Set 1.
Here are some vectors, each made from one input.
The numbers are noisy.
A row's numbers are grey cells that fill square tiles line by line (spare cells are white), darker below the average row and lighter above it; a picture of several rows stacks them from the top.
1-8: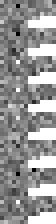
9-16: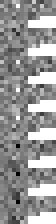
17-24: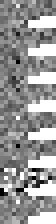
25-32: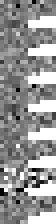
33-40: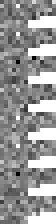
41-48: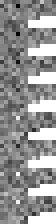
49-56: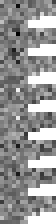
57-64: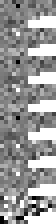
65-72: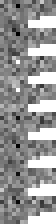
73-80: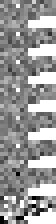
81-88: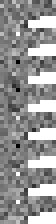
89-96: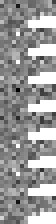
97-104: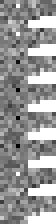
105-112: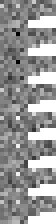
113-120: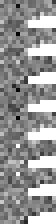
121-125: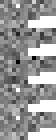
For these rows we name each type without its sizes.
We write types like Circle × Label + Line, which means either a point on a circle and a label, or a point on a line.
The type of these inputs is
Bool × Tree + Unit.
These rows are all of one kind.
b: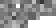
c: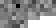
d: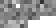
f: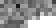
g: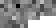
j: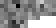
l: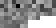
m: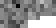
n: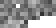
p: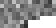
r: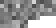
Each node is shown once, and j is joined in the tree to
m.
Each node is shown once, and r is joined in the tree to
b and c.
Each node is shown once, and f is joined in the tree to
b and d.
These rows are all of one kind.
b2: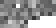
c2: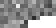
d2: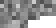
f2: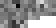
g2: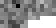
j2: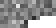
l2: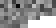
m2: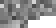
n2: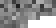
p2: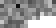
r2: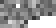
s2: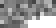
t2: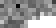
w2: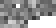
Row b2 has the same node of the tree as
l2, r2 and w2.
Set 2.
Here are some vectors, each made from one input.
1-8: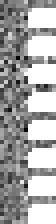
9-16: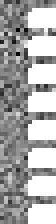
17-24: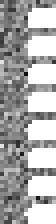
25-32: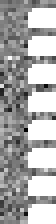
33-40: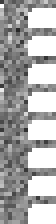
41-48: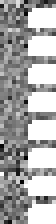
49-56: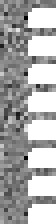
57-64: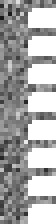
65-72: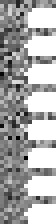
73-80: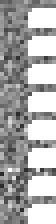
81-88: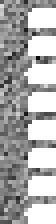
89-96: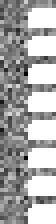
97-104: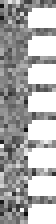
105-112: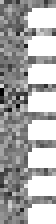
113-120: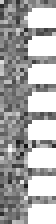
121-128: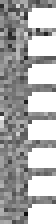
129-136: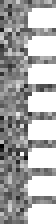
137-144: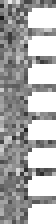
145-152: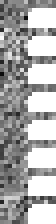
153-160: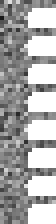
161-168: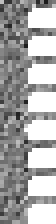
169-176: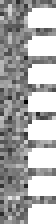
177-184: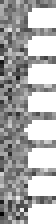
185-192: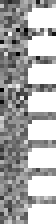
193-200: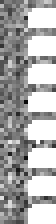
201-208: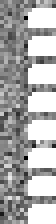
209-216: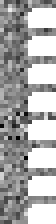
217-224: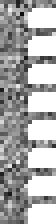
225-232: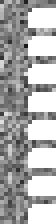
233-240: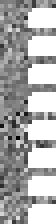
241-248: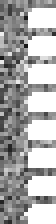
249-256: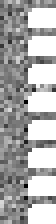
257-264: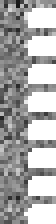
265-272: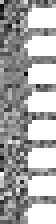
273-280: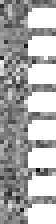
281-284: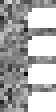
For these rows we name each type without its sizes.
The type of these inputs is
List(Line).
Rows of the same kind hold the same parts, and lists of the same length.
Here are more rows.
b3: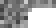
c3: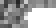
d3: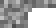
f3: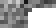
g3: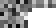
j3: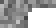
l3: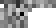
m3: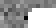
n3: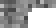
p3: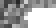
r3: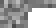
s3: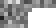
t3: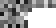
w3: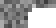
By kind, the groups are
b3, c3, p3, s3
d3, f3, j3, l3, m3, n3, r3, w3
g3, t3

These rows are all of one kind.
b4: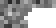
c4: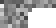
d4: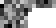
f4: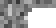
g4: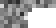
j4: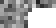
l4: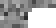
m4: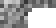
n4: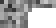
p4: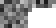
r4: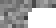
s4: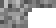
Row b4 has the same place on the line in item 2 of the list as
l4, m4 and r4.
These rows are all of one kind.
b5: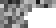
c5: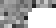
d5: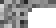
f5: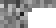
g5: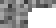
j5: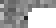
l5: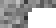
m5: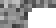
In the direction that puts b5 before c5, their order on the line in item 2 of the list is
d5, g5, j5, f5, l5, b5, c5, m5.
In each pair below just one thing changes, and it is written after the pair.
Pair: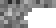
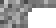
the place on the line in item 1 of the list
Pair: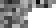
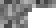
the place on the line in item 2 of the list
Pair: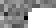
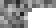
the place on the line in item 1 of the list
